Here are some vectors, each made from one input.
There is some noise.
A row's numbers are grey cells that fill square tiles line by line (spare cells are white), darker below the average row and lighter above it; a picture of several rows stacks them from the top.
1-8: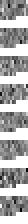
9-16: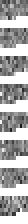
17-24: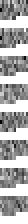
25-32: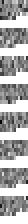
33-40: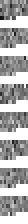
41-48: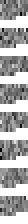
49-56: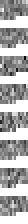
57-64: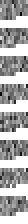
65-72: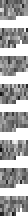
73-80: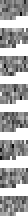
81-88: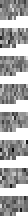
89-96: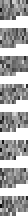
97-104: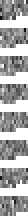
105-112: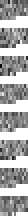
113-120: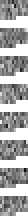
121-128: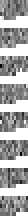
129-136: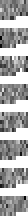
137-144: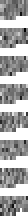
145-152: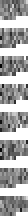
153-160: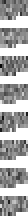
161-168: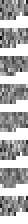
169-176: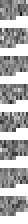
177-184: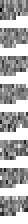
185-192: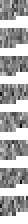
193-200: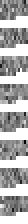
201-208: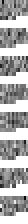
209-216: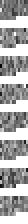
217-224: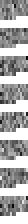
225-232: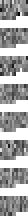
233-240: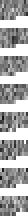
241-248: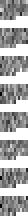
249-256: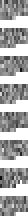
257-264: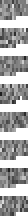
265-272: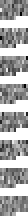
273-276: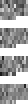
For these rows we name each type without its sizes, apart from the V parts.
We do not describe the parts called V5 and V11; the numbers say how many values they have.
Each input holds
a label, together with either a label, or a point on a line, a value of V5 and a value of V11.
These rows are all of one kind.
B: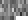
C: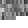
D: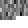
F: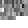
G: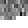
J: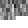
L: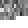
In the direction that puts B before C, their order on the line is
B, D, L, J, G, F, C.
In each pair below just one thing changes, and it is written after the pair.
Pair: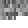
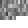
the label
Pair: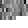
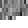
the value of V5
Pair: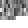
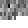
the label
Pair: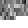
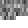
the place on the line
